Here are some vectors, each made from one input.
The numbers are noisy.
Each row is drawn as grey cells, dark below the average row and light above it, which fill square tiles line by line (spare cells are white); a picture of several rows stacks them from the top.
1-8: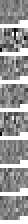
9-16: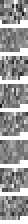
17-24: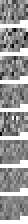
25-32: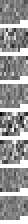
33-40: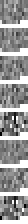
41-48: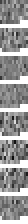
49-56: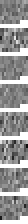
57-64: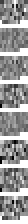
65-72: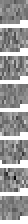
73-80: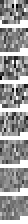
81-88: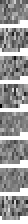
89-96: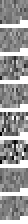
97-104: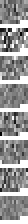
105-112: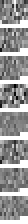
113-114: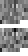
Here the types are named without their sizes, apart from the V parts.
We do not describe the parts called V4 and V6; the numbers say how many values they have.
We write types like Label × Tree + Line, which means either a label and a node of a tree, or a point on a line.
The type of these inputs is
(Bool × Bool × Bool × V4 + V6) × Line.
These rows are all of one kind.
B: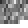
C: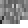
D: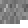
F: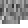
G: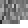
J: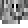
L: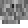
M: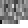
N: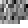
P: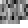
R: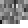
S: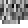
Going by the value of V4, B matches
M and R.
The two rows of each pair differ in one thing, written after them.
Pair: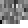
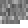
one of the three true/false values
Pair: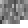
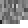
the place on the line
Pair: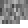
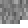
the place on the line
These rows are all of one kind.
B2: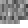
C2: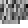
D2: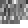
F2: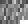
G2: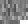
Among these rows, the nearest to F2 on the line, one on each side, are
B2 and D2.
